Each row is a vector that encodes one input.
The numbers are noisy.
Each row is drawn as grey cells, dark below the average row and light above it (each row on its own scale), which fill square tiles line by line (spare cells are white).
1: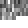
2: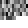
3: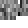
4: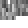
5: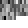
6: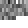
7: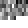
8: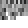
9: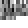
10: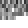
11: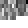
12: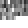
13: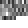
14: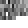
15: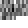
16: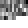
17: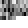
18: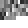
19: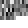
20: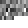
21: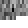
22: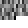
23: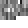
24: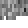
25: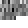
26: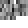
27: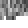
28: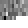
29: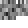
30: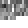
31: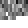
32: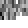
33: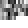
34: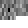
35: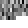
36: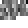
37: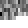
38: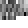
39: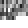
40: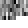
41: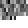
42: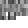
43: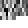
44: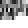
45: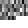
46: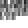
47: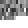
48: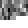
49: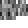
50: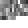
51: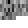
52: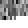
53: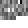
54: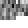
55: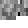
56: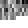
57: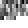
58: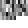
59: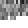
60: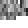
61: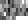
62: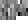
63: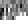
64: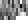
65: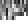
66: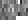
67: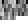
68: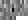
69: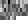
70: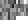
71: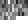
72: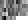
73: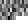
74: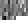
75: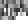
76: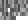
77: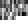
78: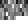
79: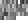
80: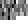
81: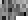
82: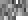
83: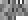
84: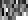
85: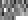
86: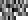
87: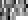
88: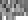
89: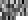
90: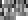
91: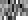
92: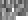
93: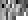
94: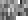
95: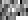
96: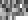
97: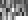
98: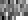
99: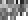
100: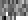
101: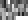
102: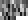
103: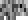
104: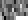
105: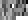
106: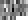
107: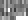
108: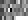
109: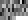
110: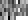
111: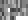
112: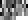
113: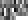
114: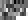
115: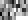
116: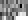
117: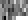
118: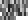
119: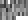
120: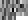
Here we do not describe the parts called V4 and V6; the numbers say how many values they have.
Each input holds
three true/false values and a value of V6, together with either a point on a 5-point line, or a value of V4.
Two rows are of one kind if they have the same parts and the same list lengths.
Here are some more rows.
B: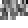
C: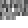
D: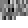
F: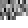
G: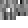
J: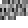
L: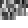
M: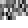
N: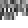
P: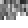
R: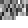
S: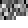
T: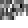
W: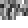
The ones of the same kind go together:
B, D, G, L, R, S, W
C, F, J, M, N, P, T

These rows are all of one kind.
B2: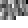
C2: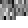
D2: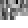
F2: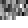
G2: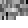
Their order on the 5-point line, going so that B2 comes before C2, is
F2, G2, B2, D2, C2.
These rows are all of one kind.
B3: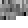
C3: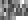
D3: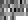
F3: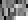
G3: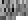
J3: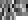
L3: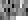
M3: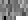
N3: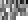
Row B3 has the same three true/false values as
D3 and M3.
